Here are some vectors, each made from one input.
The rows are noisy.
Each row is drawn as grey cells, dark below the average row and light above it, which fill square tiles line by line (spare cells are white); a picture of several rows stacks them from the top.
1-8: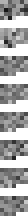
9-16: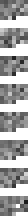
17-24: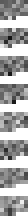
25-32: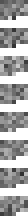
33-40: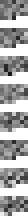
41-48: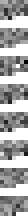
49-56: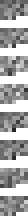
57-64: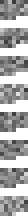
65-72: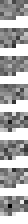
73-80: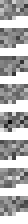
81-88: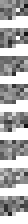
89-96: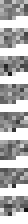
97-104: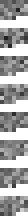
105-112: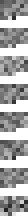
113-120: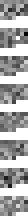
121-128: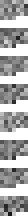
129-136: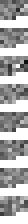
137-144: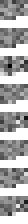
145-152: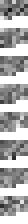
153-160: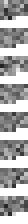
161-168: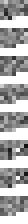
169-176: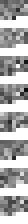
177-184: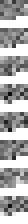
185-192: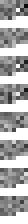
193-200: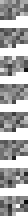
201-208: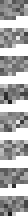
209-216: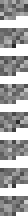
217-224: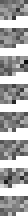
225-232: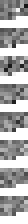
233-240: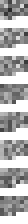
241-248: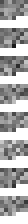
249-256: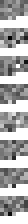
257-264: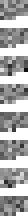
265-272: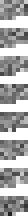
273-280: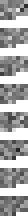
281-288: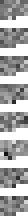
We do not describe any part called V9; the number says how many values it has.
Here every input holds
either one of 10 labels and one of 12 labels, or three true/false values and a value of V9.
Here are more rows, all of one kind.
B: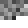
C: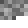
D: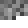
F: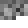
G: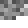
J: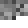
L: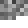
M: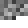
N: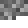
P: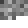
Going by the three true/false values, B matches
F, J and M.
